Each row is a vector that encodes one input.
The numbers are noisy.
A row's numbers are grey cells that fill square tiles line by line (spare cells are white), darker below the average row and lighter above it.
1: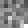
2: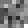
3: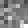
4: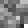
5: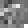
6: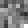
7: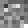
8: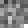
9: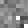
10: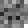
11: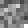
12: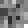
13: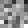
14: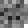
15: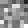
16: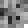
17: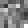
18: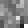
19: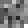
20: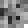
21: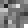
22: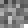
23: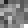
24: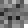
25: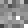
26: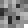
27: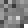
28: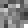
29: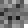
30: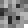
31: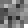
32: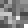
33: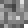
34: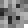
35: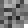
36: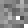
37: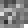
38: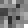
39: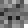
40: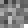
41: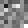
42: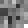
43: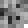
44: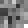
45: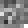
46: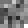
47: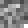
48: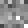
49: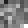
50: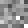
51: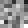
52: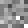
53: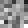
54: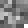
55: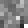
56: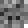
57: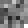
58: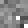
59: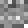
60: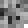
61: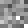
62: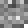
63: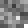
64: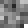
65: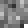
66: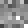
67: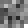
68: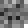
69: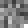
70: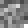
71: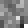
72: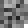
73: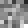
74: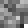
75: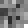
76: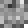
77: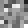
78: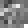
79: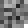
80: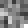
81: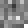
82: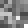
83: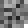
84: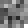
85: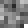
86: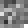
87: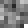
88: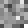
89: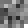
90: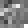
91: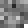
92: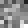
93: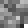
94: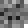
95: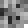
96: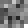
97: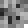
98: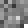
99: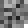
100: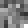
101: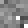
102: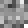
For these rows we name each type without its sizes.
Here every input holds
a point on a line, together with either a point on a circle and a true/false value, or a fixed value.
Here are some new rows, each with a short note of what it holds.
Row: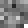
a point on a circle, a point on a line and a true/false value
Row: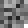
a point on a line
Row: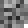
a point on a line
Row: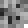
a point on a line
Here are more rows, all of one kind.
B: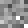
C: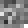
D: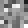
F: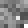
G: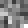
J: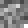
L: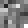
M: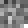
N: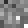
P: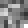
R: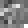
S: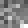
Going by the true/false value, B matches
F and N.
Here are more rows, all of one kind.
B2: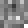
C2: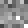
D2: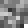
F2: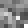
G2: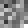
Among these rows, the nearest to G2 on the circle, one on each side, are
B2 and D2.
